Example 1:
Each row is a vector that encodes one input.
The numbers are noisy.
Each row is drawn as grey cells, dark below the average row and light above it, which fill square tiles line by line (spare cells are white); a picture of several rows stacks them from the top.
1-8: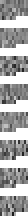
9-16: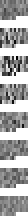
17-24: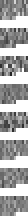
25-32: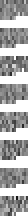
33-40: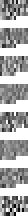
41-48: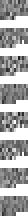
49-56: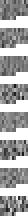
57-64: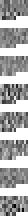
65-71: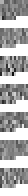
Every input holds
one of 8 labels and a true/false value.
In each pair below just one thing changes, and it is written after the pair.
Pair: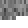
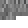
the label
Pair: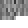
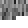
the true/false value
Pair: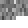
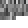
the label
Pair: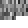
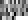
the true/false value
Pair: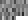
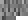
the true/false value
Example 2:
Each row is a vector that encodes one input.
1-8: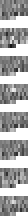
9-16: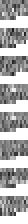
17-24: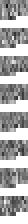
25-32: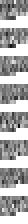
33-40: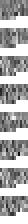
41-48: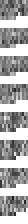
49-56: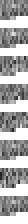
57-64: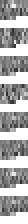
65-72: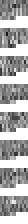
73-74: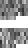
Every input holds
either a point on a 3-point line and a point on a 6-point line, or a point on an 8-point line.
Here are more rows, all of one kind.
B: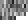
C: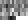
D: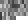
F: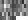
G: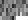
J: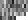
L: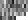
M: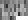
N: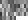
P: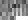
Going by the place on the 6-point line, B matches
C, J and L.
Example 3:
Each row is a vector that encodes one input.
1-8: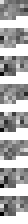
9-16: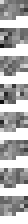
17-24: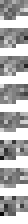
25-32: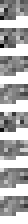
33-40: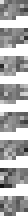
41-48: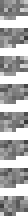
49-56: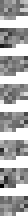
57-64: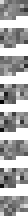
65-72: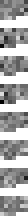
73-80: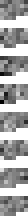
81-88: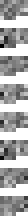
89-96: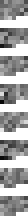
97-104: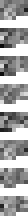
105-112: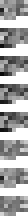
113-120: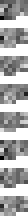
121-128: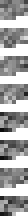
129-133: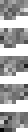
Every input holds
either a point on an 11-point line, or three true/false values.
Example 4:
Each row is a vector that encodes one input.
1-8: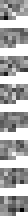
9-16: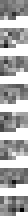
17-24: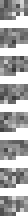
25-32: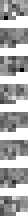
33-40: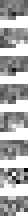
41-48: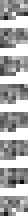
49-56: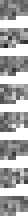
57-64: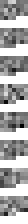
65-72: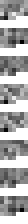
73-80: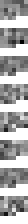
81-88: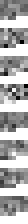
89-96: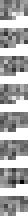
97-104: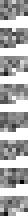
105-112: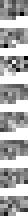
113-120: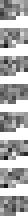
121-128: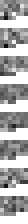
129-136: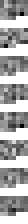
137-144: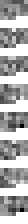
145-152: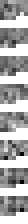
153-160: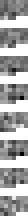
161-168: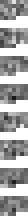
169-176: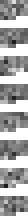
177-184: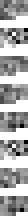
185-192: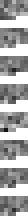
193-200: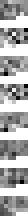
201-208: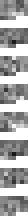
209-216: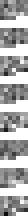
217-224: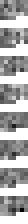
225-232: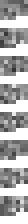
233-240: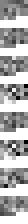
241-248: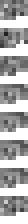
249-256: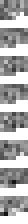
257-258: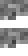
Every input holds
a list of up to two points on a 6-point circle.
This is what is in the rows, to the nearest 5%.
All of them are lists of up to two points on a 6-point circle: about 5% are empty, 50% hold one and 45% two.
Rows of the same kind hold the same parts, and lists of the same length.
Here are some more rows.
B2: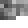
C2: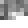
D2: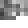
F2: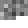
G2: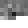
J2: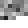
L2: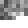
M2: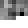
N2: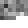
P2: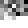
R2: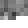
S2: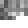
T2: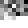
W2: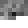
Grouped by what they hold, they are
B2, C2, D2, J2, L2, N2, S2
F2, G2, M2, R2, W2
P2, T2

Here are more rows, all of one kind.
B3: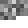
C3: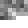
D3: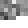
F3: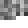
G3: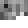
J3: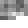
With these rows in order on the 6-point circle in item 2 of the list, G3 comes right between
F3 and J3.
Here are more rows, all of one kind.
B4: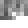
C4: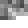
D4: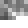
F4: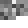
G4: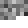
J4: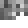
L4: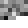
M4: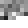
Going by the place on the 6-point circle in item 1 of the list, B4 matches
C4 and D4.
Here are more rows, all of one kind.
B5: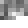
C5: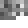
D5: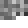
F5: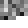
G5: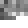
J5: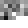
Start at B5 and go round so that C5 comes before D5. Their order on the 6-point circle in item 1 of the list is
B5, G5, C5, D5, F5, J5.
